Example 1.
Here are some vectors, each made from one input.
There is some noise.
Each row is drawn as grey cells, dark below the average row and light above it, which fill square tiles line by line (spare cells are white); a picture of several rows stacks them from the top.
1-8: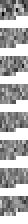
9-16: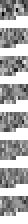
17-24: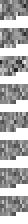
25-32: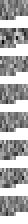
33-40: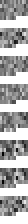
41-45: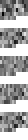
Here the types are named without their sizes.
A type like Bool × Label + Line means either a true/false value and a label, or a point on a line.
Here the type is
Line.
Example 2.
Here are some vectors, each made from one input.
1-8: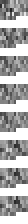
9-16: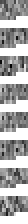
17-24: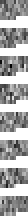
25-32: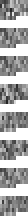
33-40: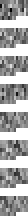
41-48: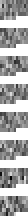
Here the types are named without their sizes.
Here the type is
Line.
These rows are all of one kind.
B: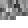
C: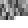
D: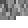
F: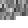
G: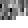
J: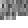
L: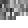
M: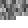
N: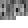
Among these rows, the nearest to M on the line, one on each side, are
D and N.
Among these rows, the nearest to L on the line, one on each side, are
D and G.
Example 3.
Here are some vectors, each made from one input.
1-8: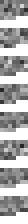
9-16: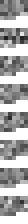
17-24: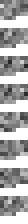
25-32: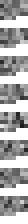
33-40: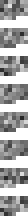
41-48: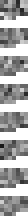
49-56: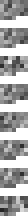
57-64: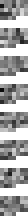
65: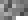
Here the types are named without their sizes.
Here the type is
Bool × Bool × Bool.
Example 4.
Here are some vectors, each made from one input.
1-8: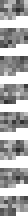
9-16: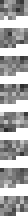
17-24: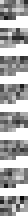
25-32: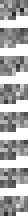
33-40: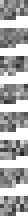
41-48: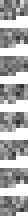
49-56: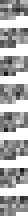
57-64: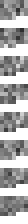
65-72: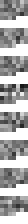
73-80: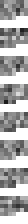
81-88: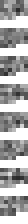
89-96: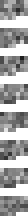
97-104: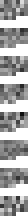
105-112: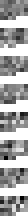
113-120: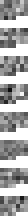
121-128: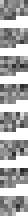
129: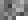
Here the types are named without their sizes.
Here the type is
Circle.
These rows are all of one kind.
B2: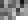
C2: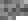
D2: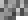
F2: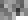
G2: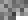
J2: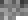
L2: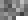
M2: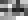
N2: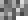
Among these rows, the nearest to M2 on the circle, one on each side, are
C2 and F2.
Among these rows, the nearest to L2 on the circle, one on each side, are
C2 and N2.
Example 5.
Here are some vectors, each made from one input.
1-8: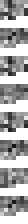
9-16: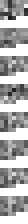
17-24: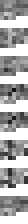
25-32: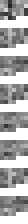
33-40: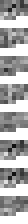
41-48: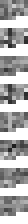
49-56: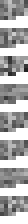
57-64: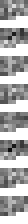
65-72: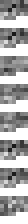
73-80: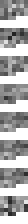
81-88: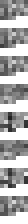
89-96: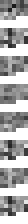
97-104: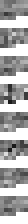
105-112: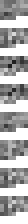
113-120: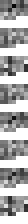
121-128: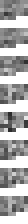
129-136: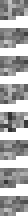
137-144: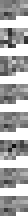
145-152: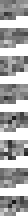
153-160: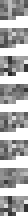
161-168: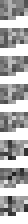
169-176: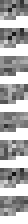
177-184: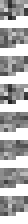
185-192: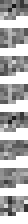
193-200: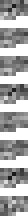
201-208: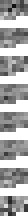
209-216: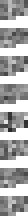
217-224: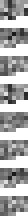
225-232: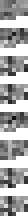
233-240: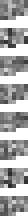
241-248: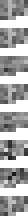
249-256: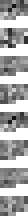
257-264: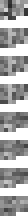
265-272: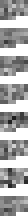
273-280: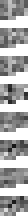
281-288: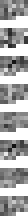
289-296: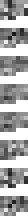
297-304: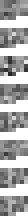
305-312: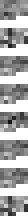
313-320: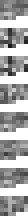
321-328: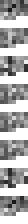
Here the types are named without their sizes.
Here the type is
Line.
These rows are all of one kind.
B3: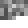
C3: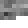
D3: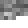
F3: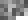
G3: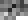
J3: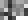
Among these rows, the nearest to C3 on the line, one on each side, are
B3 and J3.
